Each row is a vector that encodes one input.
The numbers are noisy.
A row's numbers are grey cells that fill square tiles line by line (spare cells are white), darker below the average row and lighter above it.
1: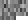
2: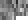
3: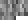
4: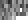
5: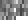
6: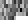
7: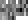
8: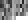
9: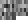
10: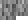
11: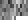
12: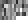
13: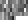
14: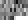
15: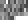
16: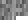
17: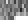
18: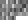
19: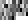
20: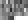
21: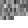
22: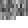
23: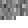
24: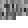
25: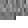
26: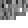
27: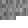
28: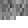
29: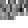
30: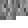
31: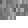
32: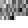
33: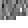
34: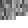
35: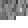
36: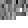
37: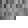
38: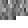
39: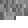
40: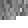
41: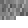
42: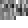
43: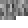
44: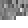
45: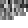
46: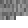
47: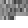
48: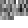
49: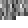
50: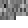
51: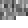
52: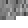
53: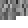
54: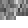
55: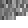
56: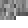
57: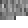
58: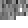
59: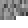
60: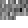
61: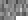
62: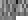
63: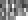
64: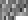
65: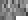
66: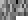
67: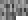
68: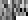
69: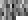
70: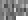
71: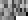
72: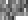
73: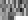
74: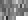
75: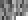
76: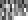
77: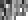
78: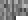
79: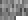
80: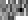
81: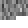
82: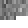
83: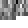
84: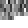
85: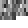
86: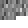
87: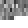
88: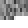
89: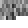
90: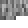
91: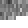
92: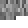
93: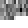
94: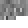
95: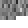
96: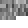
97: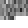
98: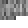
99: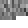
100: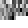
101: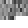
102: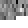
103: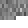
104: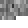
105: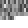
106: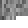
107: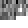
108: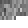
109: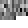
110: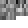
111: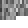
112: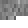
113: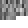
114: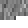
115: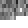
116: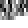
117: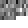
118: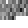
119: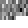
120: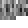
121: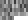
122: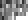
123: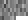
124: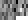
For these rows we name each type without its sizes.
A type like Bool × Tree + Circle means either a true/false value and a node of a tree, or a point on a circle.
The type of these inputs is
Bool × Label + Line.
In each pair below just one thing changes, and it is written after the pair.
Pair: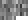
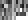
the true/false value
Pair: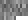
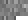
the true/false value
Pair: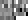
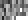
the true/false value
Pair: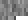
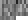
the label
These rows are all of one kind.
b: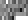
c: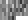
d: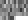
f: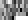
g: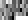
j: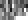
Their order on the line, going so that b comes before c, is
f, d, g, b, j, c.
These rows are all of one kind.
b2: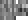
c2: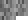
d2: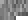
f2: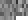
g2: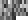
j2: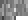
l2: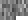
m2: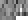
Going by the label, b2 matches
g2 and l2.
